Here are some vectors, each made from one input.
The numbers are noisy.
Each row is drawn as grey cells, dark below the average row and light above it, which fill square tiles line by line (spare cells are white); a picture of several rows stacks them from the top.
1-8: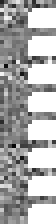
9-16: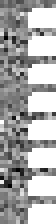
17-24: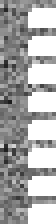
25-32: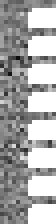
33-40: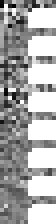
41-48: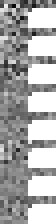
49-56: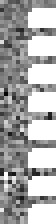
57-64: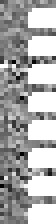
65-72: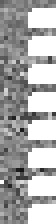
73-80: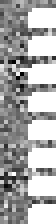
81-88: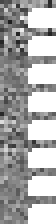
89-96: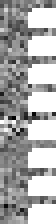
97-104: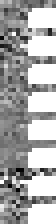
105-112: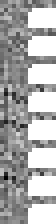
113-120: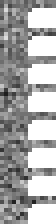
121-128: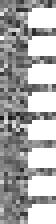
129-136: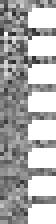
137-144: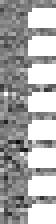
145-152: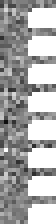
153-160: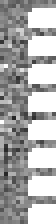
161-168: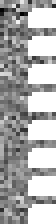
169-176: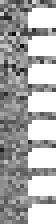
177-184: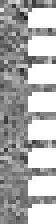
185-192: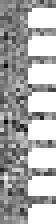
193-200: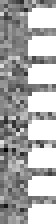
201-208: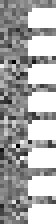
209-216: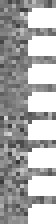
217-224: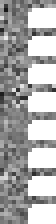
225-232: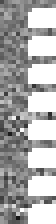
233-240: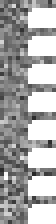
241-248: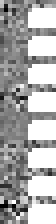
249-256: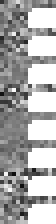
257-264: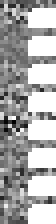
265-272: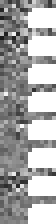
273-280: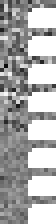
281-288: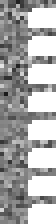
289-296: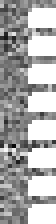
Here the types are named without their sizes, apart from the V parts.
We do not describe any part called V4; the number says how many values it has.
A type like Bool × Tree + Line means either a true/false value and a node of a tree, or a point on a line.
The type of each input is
Label × (Label × Label × Label + V4).
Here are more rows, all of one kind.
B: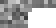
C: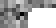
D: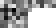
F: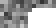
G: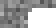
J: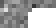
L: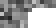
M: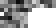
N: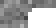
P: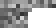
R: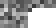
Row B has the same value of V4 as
G and M.
